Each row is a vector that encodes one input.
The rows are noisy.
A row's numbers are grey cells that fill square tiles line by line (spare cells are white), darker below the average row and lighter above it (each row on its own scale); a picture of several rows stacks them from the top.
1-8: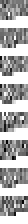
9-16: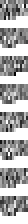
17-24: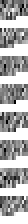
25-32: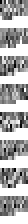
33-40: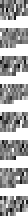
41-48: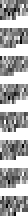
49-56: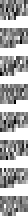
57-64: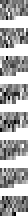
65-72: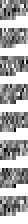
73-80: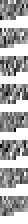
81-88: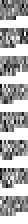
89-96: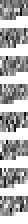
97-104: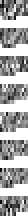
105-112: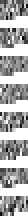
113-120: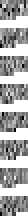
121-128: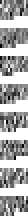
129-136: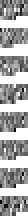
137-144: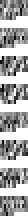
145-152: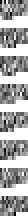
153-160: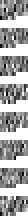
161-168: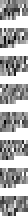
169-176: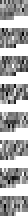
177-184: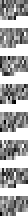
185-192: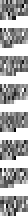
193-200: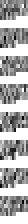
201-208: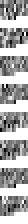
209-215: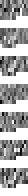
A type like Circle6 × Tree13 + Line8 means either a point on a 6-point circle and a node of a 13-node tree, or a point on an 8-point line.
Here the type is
Bool × (Circle8 + Circle9 + Unit).
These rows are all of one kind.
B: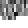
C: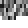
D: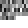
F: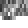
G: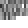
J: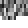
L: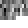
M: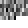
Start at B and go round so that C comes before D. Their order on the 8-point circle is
B, L, G, F, M, J, C, D.
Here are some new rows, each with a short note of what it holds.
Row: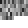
a true/false value
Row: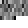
a point on a 9-point circle and a true/false value
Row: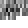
a true/false value
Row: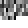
a point on an 8-point circle and a true/false value
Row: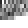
a point on an 8-point circle and a true/false value
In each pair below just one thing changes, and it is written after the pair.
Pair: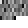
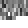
the place on the 9-point circle
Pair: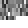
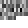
the true/false value
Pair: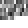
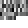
the place on the 9-point circle
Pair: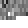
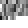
the true/false value
